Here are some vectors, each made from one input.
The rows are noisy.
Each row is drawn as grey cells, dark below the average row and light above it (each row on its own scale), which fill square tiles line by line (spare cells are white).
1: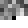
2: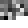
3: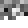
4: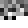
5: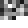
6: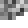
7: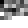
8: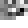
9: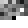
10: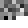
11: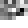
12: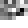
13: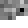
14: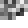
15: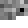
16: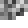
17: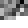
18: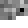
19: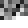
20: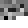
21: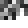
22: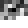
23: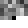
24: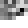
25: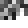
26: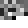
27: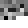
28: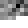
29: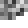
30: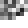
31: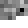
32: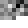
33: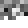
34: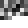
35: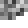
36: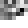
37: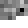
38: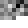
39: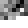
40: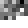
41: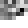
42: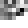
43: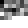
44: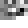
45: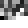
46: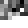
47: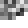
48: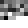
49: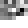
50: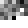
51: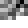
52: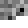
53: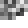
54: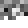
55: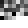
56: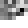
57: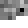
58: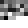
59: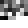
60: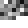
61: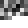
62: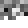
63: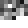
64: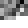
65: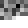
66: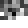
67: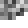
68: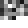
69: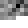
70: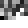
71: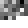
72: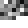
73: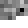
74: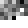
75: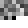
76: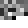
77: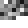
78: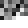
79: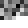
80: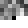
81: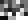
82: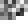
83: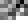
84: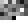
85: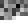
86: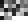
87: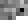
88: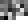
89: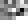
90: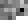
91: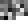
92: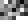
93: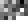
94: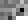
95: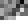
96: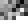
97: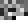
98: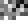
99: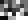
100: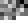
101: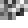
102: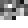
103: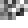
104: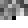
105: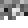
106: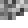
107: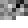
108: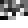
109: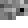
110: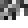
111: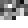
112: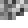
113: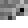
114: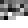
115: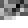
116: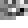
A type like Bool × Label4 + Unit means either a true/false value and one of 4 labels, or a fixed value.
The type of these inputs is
Bool × Bool × Bool × Line5 + List2(Line4).
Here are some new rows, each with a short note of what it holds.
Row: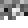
the empty list
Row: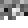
the empty list
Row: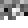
the empty list
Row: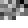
a point on a 5-point line and three true/false values
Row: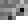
a list of one item
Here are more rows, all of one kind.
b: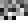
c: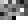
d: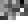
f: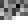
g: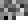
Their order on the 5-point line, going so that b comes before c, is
f, d, g, b, c.
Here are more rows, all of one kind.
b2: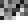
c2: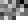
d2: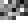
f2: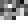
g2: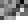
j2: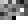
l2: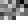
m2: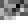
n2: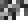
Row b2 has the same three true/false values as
c2, g2 and l2.
